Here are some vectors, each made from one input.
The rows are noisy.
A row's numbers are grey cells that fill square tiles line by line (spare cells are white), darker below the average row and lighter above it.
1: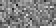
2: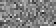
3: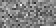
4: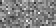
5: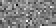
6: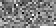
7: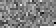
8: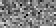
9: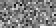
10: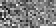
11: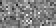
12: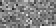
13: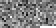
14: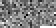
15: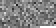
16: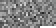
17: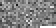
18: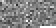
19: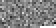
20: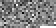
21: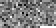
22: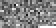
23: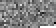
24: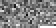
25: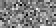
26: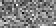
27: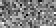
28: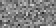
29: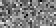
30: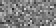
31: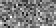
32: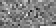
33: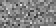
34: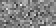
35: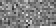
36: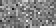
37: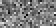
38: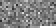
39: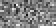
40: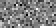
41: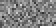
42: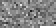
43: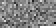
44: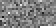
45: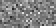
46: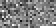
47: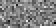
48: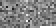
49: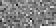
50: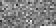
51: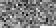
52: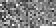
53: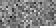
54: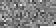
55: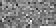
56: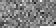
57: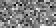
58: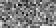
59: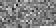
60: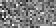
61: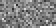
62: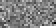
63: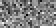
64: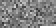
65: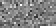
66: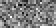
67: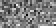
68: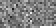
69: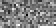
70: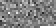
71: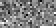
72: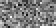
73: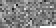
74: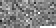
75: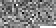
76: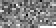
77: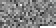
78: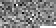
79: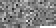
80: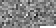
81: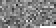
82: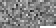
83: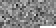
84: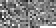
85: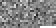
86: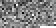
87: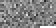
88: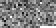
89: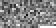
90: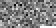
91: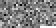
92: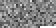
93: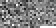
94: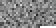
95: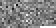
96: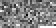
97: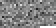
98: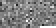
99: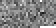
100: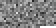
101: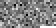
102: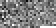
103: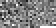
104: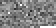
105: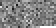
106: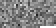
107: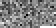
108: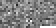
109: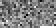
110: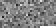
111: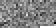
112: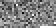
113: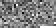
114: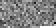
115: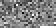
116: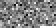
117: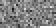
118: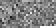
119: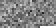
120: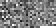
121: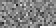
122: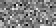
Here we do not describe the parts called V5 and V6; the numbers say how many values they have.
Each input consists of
either a point on a 4-point line, a true/false value and a value of V5, or a value of V6.
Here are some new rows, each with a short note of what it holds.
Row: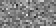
a point on a 4-point line, a true/false value and a value of V5
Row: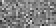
a point on a 4-point line, a true/false value and a value of V5
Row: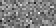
a point on a 4-point line, a true/false value and a value of V5
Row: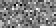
a value of V6
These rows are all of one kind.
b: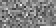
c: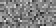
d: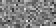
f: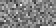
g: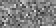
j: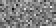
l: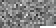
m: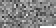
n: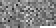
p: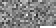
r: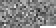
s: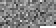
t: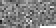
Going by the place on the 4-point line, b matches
f and g.
